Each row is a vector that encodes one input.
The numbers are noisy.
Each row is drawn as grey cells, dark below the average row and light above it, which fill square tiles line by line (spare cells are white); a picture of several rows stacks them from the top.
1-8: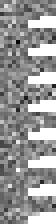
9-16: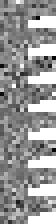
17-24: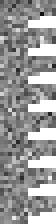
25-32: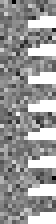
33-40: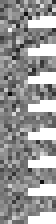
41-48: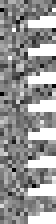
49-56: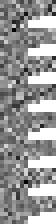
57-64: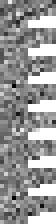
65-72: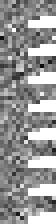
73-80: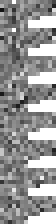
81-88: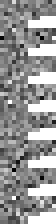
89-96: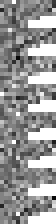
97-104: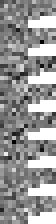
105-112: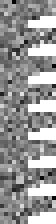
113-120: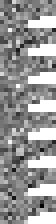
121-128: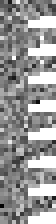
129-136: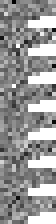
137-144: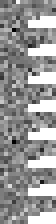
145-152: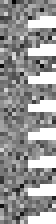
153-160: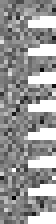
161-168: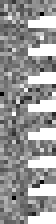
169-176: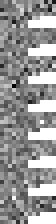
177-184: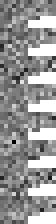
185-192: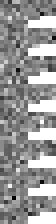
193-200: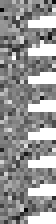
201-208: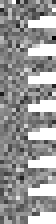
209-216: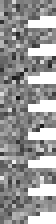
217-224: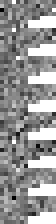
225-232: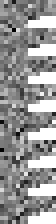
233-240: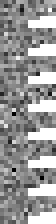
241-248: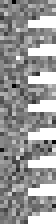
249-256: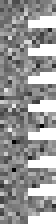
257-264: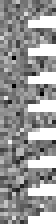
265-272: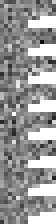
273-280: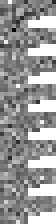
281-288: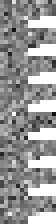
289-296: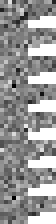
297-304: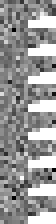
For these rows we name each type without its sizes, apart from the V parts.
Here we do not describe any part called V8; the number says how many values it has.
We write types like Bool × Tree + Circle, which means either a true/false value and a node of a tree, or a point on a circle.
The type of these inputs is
List(Line) × V8 + Tree.
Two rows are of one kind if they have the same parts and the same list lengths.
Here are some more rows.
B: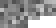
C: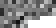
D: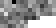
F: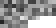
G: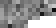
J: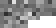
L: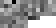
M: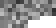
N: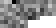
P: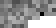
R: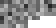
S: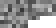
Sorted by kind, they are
B, F, S
C
D, L, N
G, M, P
J, R

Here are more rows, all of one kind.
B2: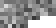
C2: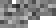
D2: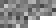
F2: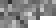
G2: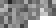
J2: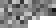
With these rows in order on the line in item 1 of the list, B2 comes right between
C2 and G2.
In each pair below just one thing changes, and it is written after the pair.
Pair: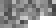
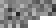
the value of V8
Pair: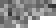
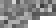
the value of V8
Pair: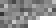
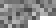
the place on the line in item 1 of the list
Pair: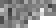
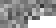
the place on the line in item 1 of the list
